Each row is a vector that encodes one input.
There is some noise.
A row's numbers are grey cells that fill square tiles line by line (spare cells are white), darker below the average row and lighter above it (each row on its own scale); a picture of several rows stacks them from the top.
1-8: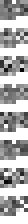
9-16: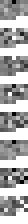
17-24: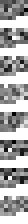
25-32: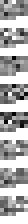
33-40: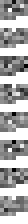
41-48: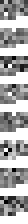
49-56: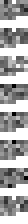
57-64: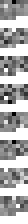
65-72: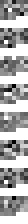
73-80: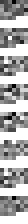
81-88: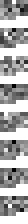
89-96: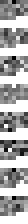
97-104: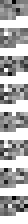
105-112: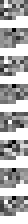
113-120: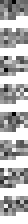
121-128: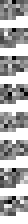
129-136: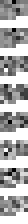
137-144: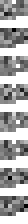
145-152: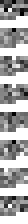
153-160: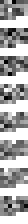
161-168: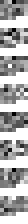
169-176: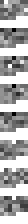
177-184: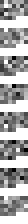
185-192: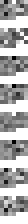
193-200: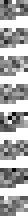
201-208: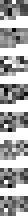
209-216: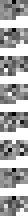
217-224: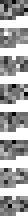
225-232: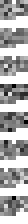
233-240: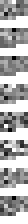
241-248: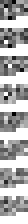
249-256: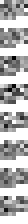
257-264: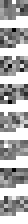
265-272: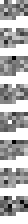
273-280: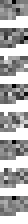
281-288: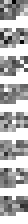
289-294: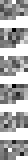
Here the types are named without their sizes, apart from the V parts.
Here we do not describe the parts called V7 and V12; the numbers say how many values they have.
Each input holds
a value of V7, together with either a true/false value and a value of V12, or a list of points on a line.
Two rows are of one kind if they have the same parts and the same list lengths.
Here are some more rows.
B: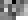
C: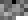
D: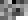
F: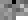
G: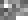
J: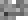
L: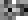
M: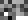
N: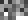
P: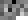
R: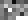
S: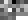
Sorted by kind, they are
B, C, D, F, P
G, M, N
J, L
R, S

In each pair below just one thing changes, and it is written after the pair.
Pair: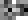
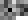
the true/false value
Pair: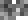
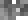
the true/false value
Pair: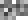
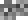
the value of V7
